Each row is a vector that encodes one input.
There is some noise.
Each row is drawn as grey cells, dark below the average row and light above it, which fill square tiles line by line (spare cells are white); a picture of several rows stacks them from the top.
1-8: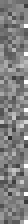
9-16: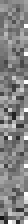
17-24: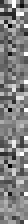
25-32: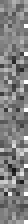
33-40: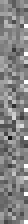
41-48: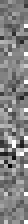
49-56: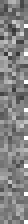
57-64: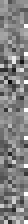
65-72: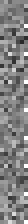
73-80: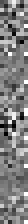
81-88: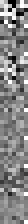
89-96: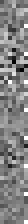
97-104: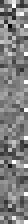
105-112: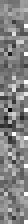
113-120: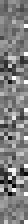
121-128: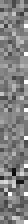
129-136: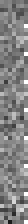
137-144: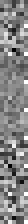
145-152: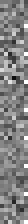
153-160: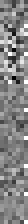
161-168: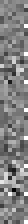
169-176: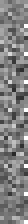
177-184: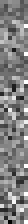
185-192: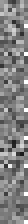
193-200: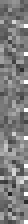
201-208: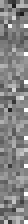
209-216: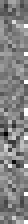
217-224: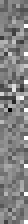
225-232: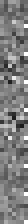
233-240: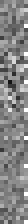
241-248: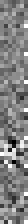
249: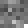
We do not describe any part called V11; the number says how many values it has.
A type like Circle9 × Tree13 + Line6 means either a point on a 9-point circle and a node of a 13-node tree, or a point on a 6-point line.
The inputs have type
List2(Bool × V11).
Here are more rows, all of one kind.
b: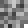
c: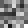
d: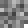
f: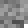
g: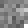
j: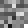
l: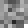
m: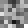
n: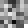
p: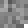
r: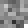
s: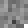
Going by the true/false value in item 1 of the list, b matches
c and d.
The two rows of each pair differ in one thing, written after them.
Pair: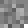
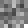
the true/false value in item 1 of the list
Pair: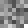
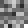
the value of V11 in item 1 of the list
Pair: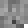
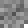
the true/false value in item 1 of the list
